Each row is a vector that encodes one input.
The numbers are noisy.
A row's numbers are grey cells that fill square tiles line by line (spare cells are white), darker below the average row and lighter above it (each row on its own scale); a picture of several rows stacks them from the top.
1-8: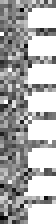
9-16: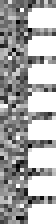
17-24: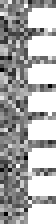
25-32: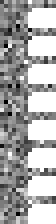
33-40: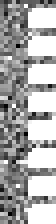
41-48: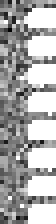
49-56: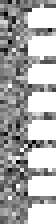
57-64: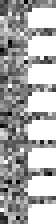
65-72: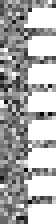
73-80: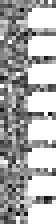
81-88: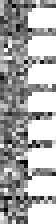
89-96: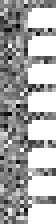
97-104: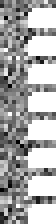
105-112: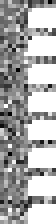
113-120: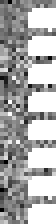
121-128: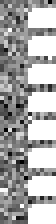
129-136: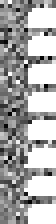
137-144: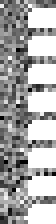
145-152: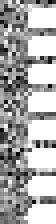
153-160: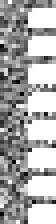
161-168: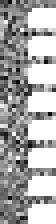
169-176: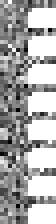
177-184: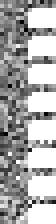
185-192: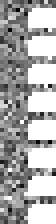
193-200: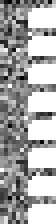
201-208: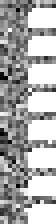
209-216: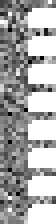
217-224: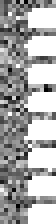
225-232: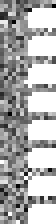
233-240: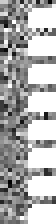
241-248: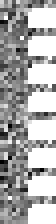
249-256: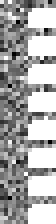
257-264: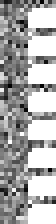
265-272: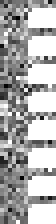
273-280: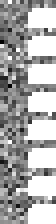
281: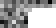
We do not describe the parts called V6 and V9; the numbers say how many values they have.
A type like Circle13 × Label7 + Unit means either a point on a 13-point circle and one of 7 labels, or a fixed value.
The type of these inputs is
(Circle11 + Unit) × V9 + Label5 × V6.
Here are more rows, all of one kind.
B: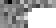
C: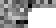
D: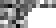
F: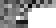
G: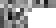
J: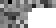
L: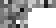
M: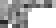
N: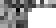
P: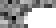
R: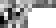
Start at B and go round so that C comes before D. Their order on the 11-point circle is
B, L, F, C, M, D, N, J, P, G, R.
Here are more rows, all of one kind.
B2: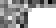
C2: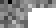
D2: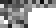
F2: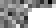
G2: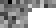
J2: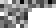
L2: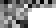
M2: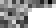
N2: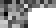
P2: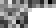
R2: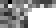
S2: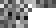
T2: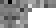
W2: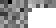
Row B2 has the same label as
G2, N2, P2 and R2.
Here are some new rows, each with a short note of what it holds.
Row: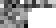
a point on an 11-point circle and a value of V9
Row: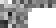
a point on an 11-point circle and a value of V9
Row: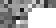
one of 5 labels and a value of V6
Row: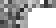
a point on an 11-point circle and a value of V9
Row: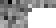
one of 5 labels and a value of V6
